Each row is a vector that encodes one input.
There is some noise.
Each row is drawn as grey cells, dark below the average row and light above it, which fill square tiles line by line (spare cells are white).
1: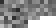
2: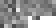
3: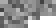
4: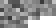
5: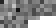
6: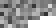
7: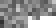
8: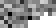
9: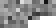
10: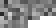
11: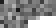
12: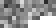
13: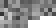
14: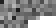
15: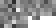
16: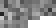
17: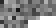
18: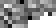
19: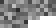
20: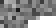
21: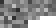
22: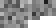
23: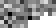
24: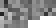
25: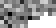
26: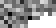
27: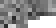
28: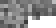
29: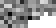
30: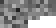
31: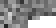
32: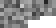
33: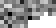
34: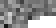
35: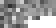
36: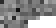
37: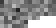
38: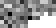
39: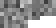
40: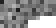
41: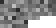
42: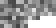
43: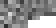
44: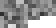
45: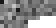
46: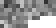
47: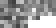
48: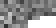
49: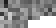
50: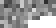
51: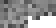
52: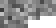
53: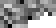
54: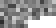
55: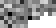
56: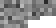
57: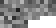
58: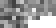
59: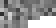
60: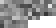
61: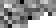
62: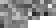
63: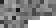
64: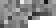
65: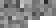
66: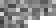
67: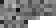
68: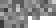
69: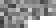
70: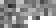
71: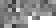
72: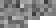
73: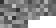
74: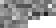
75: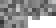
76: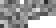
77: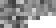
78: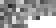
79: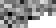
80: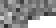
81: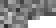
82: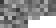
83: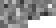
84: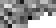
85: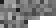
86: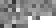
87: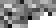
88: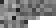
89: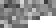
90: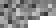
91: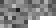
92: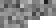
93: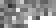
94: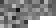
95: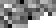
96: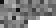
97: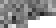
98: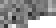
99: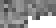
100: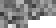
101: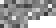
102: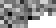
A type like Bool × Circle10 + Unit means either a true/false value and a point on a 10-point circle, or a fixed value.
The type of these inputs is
Bool × (Circle11 + Unit).
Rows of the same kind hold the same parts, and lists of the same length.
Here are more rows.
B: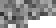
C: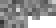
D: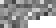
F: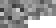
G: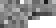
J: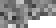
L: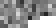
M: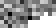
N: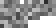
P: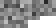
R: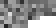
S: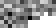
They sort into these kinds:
B, C, D, F, G, J, L, N, P, R
M, S

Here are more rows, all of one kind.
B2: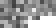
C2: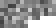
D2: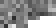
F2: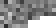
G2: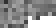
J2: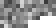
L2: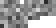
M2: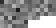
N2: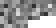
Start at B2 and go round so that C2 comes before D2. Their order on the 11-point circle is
B2, C2, G2, M2, F2, D2, N2, L2, J2.
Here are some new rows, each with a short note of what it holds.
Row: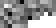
a true/false value
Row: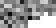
a true/false value
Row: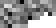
a true/false value
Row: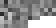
a point on an 11-point circle and a true/false value
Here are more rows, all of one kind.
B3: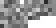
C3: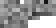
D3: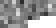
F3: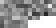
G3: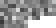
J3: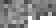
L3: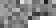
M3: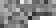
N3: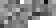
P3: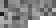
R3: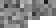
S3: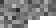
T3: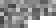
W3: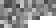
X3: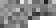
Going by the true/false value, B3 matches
J3, P3, S3 and W3.
